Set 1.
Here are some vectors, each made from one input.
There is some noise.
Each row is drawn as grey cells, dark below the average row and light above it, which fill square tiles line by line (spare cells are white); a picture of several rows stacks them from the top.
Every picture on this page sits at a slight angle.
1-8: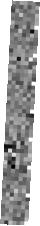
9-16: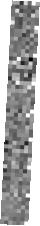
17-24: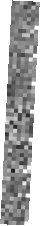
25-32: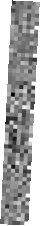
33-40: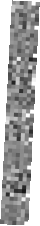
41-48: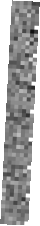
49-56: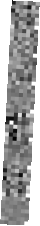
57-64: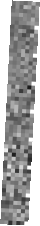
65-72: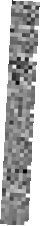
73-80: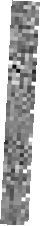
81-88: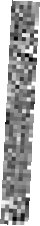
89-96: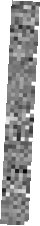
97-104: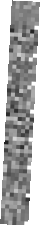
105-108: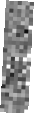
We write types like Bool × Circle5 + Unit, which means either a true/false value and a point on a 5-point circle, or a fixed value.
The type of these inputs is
Circle8 + Line4.
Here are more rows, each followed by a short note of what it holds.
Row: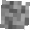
a point on an 8-point circle
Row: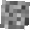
a point on an 8-point circle
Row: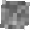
a point on a 4-point line
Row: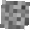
a point on an 8-point circle
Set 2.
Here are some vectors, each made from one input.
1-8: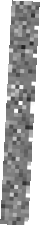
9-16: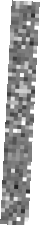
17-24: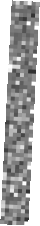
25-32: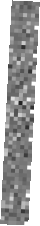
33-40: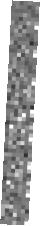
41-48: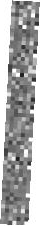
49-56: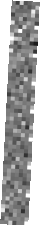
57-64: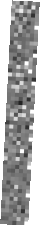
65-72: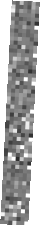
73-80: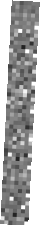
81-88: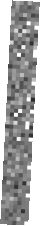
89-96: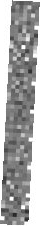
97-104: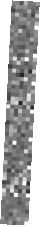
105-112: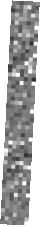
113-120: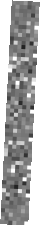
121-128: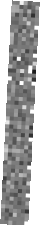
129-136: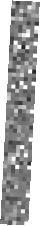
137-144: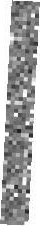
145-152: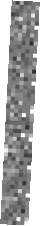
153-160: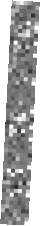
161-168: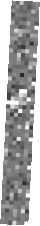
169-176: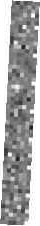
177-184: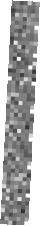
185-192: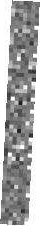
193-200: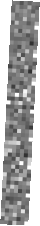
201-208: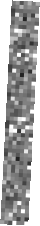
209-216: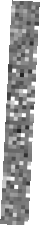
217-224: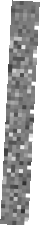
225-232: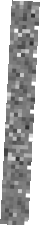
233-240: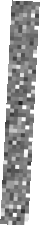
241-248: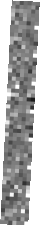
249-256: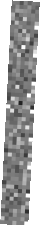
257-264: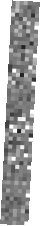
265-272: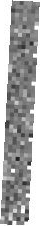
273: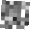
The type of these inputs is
Bool × Circle9.
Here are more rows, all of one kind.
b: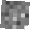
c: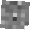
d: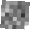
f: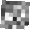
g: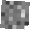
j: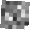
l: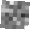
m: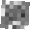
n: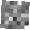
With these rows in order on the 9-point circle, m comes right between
f and n.
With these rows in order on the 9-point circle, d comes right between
b and c.
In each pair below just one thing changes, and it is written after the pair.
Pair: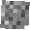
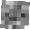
the place on the 9-point circle
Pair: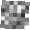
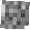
the place on the 9-point circle
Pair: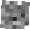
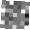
the place on the 9-point circle
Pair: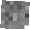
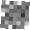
the place on the 9-point circle
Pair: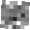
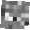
the true/false value
